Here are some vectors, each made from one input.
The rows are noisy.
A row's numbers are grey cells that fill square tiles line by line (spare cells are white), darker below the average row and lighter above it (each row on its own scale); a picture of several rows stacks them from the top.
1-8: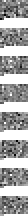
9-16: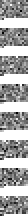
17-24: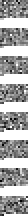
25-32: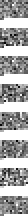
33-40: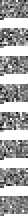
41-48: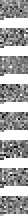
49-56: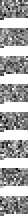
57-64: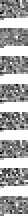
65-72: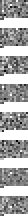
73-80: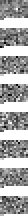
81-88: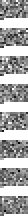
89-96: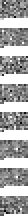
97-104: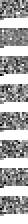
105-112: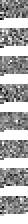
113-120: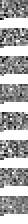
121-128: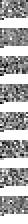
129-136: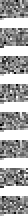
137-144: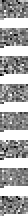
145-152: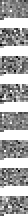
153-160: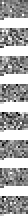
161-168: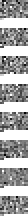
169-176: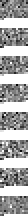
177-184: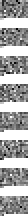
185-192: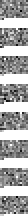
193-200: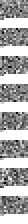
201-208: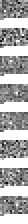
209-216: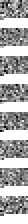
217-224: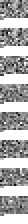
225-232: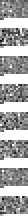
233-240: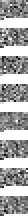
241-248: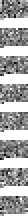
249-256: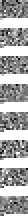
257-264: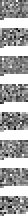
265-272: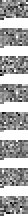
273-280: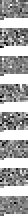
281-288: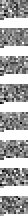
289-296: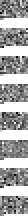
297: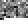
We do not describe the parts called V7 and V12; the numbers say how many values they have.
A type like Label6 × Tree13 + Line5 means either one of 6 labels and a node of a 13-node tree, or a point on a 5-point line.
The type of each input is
Circle10 × V12 + Label5 + Label6 × (Line8 + V7).
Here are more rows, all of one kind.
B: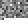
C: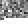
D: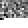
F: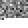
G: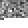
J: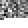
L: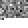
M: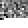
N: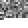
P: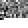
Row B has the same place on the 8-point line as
F, G and L.
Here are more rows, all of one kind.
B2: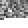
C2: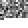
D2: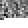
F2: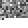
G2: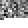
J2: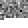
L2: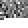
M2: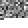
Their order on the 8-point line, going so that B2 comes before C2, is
L2, D2, G2, B2, J2, C2, F2, M2.
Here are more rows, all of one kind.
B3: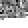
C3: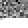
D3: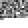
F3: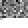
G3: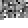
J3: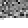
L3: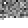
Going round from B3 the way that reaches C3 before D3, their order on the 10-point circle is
B3, L3, J3, C3, F3, G3, D3.
